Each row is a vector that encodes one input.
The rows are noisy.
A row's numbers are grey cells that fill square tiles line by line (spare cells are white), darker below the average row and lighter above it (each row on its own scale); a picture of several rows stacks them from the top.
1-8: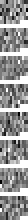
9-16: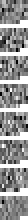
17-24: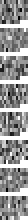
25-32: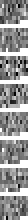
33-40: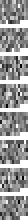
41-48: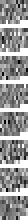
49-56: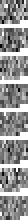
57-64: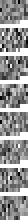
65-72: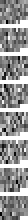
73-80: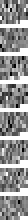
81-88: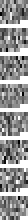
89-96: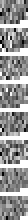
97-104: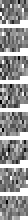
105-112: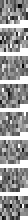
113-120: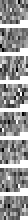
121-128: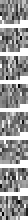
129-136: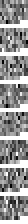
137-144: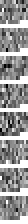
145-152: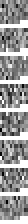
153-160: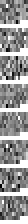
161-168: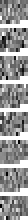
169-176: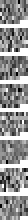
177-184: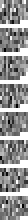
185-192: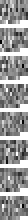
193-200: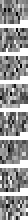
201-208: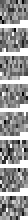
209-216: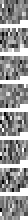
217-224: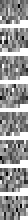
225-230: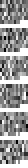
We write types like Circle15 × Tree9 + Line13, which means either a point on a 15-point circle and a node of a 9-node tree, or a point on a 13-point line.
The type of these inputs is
(Label9 + Line11) × Label10.
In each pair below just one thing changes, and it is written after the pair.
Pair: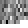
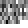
the place on the 11-point line
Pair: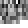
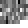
the place on the 11-point line
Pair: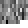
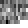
the label
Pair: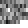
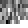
the label
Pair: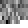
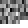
the label
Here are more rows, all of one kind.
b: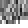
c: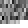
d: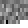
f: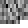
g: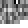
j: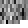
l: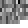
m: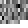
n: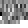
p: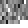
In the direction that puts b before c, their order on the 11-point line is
j, d, b, p, f, g, m, l, n, c.
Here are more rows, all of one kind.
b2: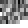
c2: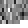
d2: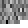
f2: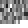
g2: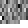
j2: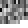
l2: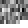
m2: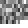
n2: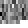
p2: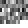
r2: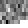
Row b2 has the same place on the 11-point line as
c2, f2 and g2.
